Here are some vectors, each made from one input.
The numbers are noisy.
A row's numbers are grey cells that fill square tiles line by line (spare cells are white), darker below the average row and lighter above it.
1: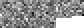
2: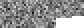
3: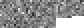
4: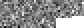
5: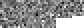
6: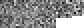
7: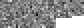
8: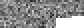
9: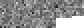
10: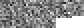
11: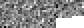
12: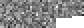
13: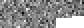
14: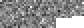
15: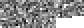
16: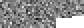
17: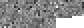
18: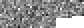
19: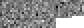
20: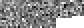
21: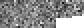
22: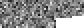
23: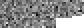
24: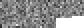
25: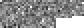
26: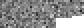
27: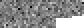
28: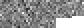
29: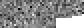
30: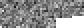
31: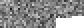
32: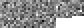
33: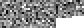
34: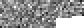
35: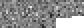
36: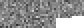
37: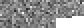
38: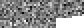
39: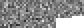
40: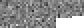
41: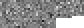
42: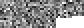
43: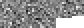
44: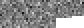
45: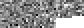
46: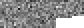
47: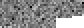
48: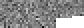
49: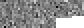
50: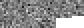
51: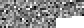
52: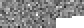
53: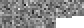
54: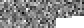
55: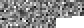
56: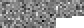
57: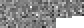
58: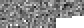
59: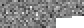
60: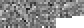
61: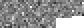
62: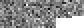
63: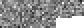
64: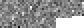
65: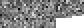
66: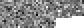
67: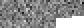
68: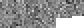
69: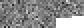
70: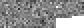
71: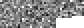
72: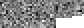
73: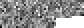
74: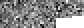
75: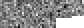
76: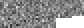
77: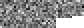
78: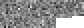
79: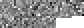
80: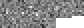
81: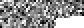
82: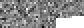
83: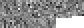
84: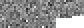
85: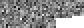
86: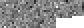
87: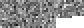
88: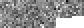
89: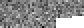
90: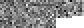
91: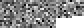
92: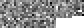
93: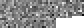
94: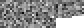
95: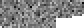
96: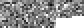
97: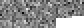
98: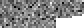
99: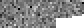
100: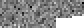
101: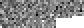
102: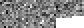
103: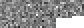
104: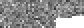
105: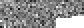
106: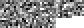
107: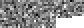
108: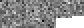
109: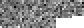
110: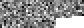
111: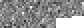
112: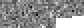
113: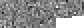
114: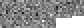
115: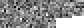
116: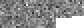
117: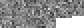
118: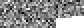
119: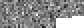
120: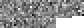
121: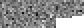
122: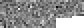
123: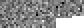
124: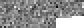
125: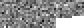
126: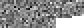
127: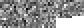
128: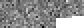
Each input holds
two labels (each one of 5) and four true/false values, together with either a fixed value, or two labels (each one of 5).
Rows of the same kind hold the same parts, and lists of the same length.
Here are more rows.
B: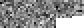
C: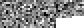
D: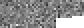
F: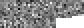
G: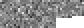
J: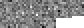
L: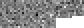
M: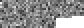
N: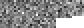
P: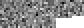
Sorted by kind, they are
B, C, D, G, J, L
F, M, N, P

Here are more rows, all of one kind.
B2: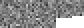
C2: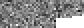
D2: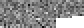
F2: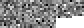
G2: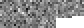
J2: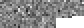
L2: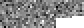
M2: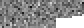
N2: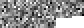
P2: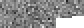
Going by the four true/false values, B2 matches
C2 and F2.
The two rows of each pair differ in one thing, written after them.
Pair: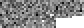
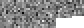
one of the two labels
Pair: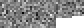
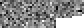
one of the two labels
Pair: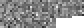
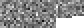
one of the four true/false values
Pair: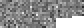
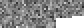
one of the four true/false values
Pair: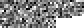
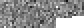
one of the two labels
